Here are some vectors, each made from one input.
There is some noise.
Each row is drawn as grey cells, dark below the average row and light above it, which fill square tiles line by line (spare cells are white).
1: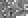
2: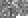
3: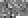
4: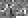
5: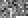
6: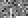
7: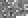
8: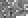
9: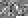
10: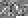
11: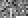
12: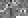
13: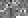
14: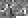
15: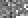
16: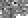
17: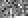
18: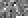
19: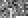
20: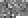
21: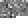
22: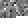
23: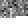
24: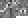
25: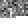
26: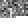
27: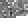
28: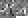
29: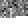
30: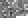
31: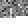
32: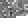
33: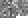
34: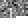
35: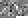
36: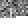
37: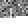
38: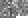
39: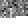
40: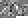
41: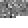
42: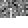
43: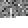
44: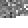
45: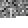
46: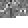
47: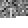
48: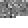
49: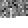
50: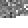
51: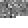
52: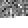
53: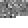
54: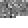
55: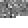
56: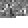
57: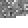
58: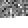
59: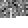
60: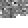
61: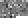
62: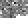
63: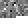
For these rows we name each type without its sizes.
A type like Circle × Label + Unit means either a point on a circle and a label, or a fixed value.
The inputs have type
Line + Tree.
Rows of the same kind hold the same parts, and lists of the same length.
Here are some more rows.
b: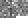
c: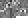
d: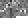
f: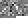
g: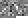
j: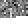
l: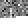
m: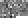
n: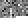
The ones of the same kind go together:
b, c, d, f, g, m
j, l, n

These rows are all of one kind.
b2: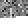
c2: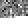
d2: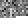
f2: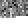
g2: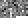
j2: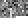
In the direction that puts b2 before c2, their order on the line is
f2, j2, g2, d2, b2, c2.
